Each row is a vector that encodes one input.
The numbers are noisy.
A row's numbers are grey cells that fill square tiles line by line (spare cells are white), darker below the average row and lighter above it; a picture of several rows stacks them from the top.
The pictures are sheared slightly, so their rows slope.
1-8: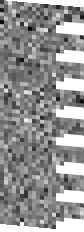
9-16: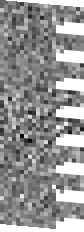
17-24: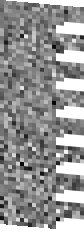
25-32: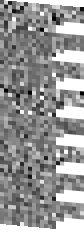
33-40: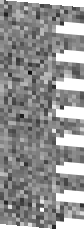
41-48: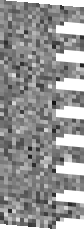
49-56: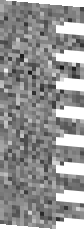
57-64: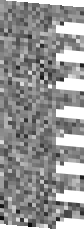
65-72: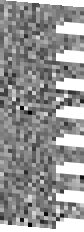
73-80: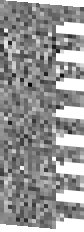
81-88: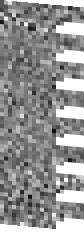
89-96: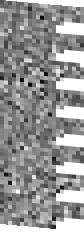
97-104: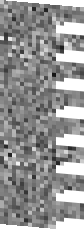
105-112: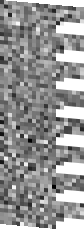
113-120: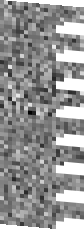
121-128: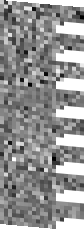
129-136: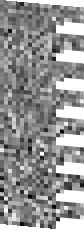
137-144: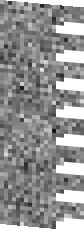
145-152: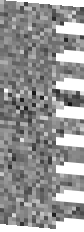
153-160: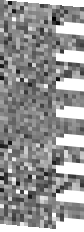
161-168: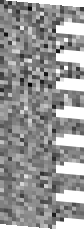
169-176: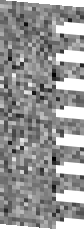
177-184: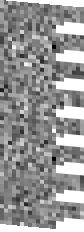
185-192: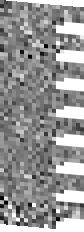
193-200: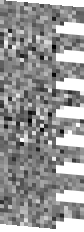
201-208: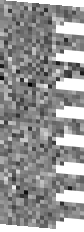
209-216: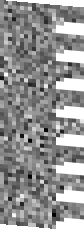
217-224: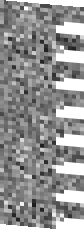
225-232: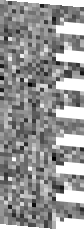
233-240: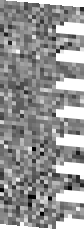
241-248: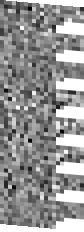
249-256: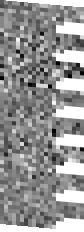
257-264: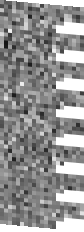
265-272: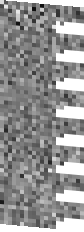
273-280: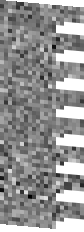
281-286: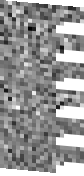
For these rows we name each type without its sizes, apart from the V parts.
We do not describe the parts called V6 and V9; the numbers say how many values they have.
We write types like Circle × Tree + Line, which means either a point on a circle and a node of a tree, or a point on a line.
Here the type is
Bool × Tree × ((Tree + Unit) × V9 + V6) + Line.
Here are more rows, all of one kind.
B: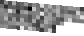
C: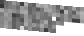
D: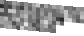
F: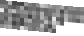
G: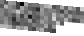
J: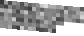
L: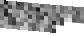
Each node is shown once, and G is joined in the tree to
F and J.
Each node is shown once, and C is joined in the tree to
L.
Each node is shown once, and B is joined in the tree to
D.
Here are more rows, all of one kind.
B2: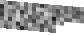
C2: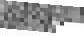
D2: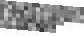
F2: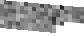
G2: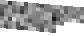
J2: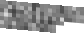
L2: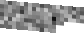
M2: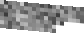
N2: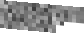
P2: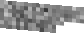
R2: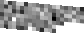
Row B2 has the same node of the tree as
D2 and L2.
